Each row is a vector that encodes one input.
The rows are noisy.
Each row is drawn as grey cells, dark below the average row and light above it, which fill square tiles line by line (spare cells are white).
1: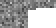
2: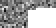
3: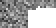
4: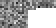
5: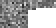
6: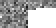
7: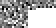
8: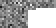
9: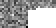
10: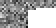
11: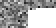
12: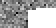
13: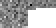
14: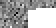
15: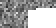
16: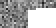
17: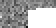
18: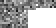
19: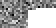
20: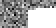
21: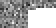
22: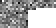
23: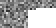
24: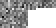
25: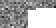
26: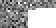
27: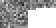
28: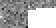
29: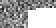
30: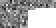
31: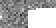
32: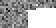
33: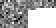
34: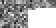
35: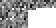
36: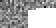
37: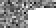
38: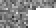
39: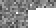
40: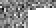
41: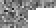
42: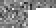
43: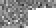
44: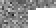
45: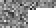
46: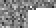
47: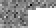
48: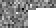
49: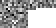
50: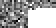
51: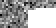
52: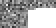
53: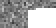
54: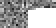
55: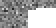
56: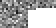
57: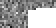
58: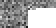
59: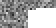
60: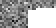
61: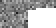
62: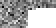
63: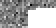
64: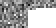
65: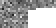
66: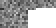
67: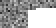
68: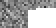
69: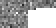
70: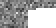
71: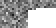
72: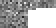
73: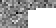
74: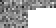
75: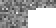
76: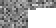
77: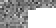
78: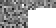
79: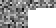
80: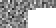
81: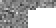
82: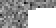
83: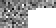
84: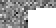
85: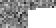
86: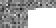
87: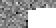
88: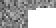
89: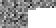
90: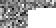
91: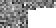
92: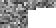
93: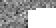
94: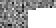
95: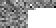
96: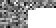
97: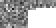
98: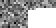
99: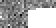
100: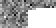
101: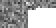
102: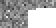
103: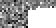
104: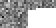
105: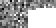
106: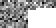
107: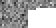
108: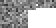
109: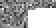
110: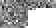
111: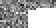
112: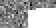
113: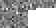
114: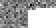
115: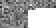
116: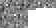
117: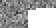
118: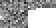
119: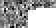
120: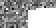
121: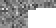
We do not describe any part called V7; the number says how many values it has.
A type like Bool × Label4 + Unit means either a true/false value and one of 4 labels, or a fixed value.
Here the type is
(Line5 + V7) × Tree8.
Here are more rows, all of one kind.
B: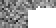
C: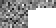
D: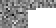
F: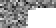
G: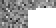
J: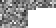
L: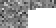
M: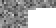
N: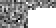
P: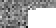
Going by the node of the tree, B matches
D and G.
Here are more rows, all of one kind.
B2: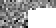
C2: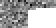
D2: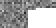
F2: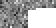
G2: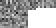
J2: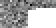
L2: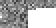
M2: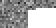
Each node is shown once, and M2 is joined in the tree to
G2.
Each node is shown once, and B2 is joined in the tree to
C2, F2 and J2.
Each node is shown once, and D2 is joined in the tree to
L2.
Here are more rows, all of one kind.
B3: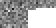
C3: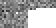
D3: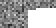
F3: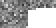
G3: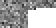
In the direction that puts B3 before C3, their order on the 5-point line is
F3, B3, C3, G3, D3.
